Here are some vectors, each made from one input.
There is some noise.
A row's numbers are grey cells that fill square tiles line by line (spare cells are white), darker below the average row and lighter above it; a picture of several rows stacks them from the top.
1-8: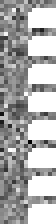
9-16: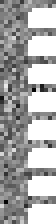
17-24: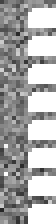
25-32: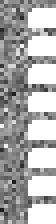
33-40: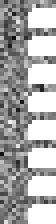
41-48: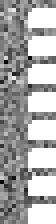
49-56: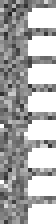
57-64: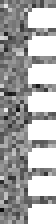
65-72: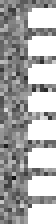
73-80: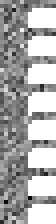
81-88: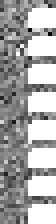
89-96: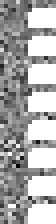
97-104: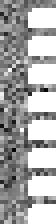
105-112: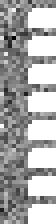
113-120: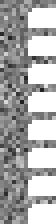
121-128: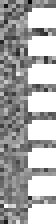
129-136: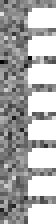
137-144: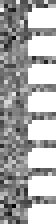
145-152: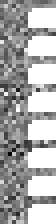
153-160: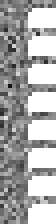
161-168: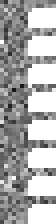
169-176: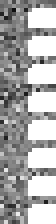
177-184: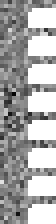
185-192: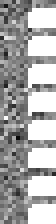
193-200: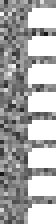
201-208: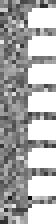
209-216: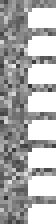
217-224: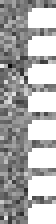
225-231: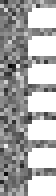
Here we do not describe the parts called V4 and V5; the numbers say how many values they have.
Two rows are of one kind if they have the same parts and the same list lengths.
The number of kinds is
4.
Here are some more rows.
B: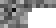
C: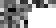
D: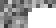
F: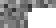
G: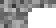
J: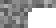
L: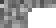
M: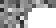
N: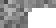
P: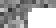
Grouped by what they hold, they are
B, C, F
D, G, L, M
J, N
P

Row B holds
a node of a 9-node tree and a value of V4.
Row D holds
a point on a 9-point line and a true/false value.
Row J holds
a true/false value and a value of V5.
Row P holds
a value of V4.
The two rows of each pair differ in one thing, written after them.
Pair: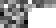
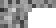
the true/false value
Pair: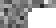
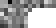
the value of V5
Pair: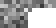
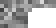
the true/false value
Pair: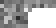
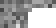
the value of V5
